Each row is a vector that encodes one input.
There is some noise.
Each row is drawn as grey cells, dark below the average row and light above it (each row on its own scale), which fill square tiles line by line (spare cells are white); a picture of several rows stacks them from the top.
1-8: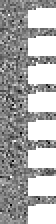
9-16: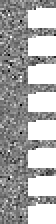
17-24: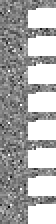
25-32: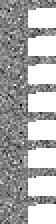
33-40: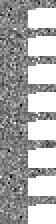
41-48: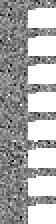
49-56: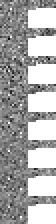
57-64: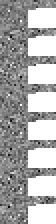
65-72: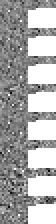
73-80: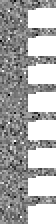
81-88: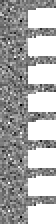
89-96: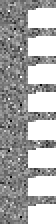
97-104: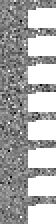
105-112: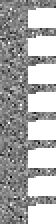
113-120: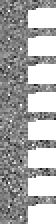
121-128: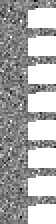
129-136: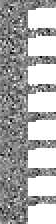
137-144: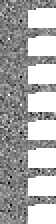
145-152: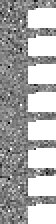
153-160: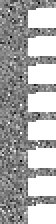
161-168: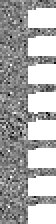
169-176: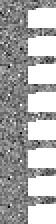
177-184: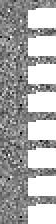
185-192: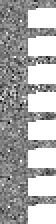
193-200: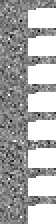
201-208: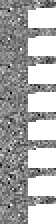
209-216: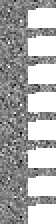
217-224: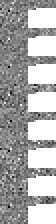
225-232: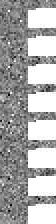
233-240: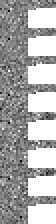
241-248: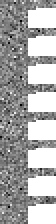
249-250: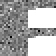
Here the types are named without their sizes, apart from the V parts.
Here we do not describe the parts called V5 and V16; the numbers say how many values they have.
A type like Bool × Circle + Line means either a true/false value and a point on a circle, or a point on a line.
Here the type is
Label × (Line + V5) × V16.
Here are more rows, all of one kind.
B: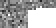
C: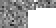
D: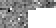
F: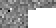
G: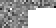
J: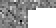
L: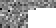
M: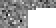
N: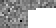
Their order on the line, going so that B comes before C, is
B, M, C, J, N, G, L, F, D.
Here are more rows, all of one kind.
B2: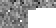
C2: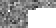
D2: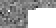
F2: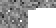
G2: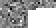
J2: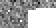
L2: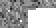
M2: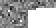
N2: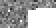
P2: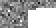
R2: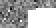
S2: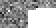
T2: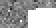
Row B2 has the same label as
J2 and T2.
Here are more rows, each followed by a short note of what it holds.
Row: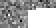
a label, a point on a line and a value of V16
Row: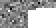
a label, a value of V5 and a value of V16
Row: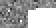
a label, a value of V5 and a value of V16
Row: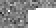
a label, a value of V5 and a value of V16
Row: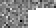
a label, a point on a line and a value of V16
